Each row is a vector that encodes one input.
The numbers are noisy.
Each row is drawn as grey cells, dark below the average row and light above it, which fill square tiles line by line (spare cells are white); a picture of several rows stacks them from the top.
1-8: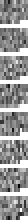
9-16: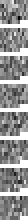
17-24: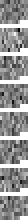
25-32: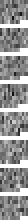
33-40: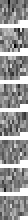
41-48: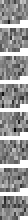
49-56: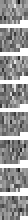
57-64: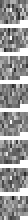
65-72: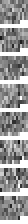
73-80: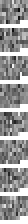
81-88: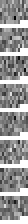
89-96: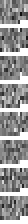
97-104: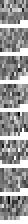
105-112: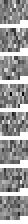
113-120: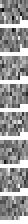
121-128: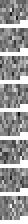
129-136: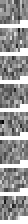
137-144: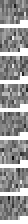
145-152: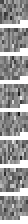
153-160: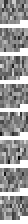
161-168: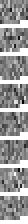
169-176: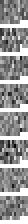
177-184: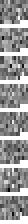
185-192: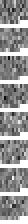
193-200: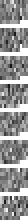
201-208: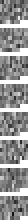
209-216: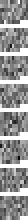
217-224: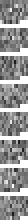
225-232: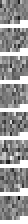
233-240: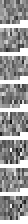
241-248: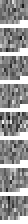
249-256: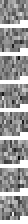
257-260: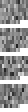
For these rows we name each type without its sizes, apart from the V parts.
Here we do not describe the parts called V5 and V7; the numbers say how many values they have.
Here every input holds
either a point on a circle, a true/false value and a value of V7, or a label and a value of V5.
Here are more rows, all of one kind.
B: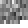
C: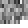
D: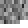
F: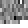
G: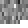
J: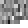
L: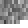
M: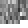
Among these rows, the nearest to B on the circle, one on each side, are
D and M.
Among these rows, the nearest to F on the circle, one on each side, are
C and L.
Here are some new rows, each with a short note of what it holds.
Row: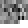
a point on a circle, a true/false value and a value of V7
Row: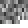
a label and a value of V5
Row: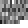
a point on a circle, a true/false value and a value of V7
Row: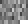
a label and a value of V5
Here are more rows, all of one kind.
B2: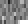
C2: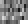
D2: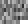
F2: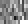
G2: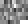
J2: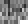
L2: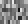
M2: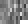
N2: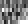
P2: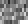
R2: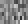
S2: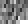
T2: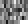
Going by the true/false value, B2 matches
D2, F2 and L2.
